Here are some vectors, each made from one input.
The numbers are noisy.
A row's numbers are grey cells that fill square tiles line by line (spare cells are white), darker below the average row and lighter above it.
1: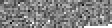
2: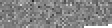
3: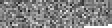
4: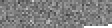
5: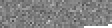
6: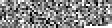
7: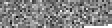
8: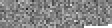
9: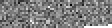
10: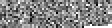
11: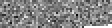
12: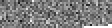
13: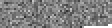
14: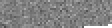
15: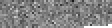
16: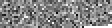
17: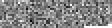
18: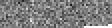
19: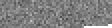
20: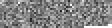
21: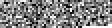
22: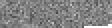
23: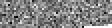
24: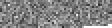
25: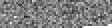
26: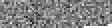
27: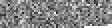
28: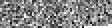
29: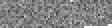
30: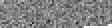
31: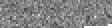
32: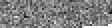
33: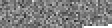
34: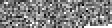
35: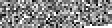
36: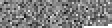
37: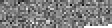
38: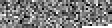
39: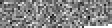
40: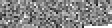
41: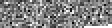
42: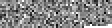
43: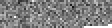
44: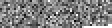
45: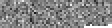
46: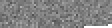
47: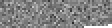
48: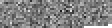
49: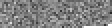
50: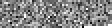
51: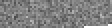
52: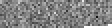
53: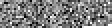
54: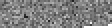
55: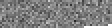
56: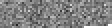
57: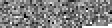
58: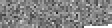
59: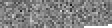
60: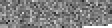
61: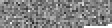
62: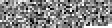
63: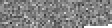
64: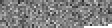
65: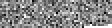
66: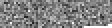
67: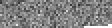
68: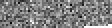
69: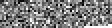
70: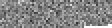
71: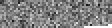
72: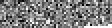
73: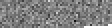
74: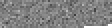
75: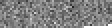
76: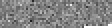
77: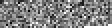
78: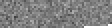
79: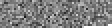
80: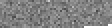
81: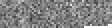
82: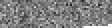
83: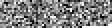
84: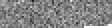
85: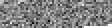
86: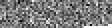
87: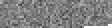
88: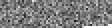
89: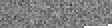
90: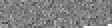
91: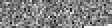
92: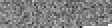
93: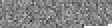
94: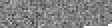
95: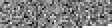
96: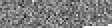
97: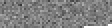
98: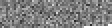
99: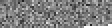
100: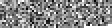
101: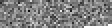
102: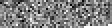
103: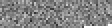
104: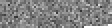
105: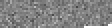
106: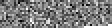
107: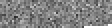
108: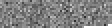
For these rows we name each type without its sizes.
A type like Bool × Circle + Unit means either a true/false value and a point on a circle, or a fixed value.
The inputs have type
Line × Tree × (Tree + Unit).
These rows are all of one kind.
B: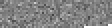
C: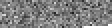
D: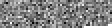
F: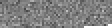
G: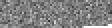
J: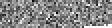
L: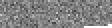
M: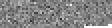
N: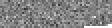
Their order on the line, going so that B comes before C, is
L, B, M, C, F, N, G, J, D.
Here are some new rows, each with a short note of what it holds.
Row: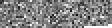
a point on a line and a node of each of two trees
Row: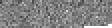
a point on a line and a node of each of two trees
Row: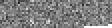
a point on a line and a node of a tree
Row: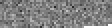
a point on a line and a node of each of two trees
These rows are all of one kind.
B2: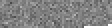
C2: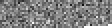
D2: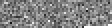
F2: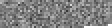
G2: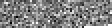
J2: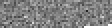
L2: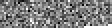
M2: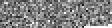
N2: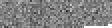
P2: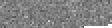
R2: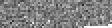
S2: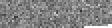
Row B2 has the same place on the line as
C2, D2 and N2.
